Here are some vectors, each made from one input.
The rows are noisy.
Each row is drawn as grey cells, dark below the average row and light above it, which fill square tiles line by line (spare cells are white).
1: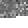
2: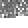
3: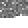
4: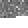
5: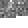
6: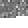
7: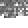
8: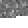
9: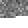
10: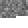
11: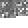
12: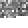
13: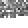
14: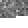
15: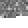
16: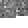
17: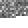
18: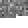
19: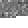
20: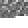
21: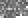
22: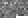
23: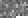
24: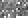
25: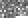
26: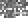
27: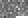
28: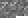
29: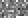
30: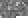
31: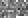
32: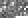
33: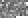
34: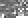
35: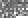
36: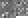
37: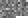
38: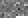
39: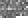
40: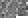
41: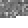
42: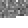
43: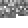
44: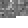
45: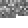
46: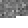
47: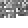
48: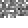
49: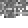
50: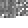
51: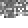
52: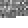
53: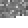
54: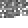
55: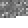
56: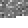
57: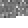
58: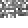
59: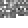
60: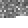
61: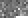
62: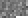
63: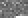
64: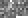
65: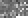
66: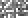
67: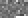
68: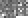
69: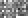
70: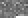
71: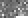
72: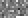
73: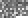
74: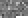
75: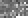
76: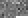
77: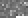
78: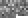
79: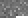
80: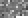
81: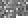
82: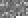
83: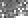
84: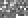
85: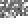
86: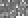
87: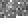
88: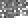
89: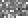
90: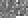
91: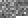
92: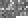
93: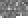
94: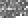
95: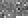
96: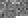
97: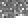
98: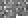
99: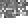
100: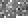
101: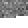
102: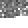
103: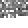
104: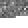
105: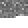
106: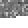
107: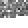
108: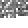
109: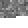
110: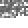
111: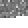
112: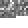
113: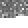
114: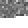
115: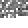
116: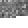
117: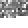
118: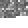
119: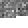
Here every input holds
one of 10 labels.
